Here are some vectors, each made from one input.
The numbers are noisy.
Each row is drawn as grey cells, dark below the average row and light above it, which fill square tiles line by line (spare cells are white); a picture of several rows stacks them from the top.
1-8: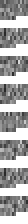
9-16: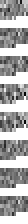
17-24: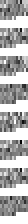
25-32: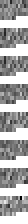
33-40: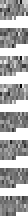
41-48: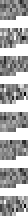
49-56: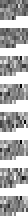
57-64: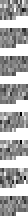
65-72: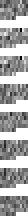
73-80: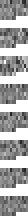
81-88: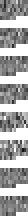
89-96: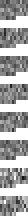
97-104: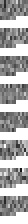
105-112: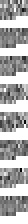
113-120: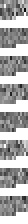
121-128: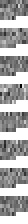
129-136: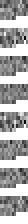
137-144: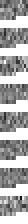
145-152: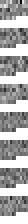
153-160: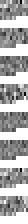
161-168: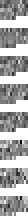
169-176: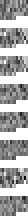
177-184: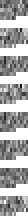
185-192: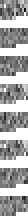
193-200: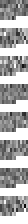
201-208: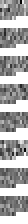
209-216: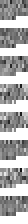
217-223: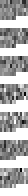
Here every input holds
either a point on a 6-point line, or a point on a 9-point line, or three true/false values.
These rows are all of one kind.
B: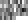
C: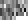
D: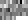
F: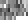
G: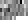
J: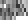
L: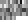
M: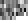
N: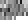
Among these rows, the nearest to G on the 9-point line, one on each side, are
D and N.
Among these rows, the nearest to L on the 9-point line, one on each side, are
B and D.
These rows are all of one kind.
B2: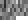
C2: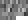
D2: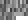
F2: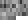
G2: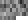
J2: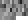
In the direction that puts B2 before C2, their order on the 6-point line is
B2, D2, C2, J2, G2, F2.
